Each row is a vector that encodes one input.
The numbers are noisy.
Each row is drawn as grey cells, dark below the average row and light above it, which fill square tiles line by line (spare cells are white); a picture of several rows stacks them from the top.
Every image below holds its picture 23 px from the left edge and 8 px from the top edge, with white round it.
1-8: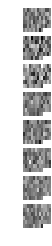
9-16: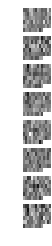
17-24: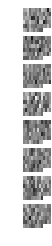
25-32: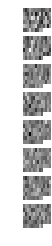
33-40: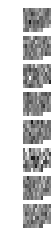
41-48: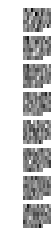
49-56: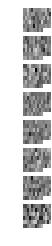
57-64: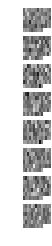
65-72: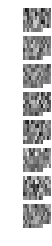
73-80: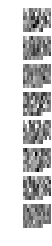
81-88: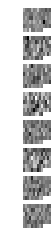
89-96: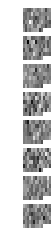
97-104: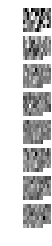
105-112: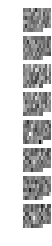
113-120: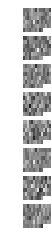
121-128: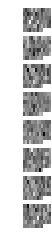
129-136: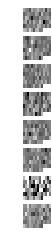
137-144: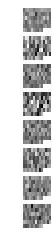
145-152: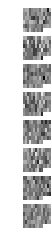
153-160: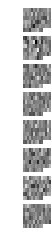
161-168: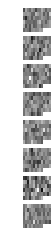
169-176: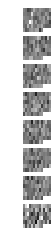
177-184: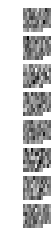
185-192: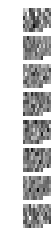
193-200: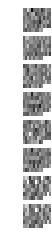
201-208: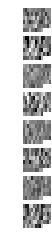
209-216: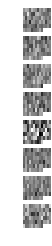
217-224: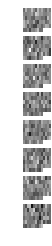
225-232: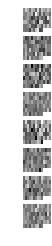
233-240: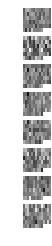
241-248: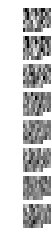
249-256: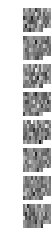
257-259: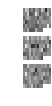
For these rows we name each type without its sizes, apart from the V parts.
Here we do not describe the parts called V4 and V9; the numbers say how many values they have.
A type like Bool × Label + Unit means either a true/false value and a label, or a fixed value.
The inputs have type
(Bool × Bool × Bool × Bool + Unit) × V9 + Line × V4.
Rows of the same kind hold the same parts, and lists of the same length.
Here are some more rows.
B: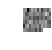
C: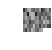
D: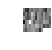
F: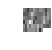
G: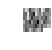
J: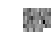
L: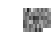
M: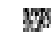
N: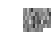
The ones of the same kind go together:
B, D, F, L
C, G, J, M
N

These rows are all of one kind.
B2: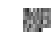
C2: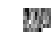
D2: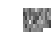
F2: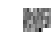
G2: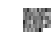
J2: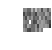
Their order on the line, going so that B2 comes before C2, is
D2, G2, F2, B2, J2, C2.
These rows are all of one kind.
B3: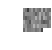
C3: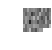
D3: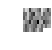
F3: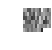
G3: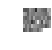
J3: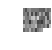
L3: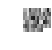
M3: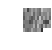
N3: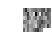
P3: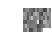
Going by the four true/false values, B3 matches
D3, J3 and N3.
